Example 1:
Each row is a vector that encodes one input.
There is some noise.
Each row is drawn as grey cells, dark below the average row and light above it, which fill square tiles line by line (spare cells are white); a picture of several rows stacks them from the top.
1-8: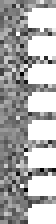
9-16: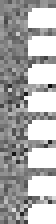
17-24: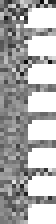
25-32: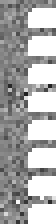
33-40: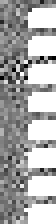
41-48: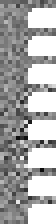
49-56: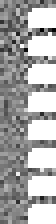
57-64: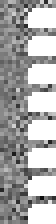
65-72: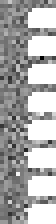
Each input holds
a point on a 9-point line.
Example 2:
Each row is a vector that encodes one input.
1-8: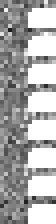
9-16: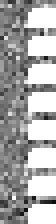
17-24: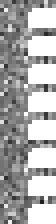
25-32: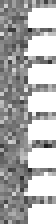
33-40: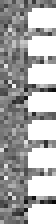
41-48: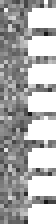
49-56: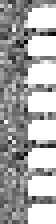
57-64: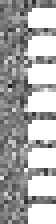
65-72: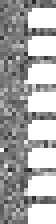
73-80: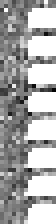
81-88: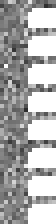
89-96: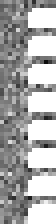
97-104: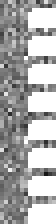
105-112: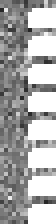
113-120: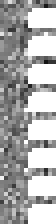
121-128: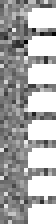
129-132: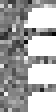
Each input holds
either a fixed value, or three true/false values.
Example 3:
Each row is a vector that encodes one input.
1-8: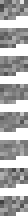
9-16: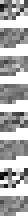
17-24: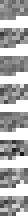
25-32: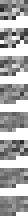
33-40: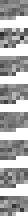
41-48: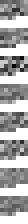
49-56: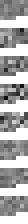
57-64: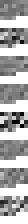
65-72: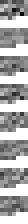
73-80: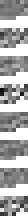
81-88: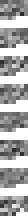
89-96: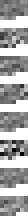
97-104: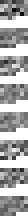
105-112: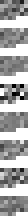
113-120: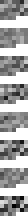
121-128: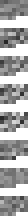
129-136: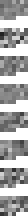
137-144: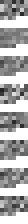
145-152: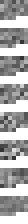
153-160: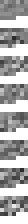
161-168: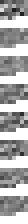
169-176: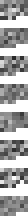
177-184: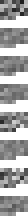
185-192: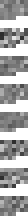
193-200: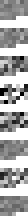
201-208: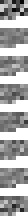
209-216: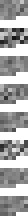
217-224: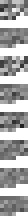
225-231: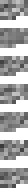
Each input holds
one of 5 labels.
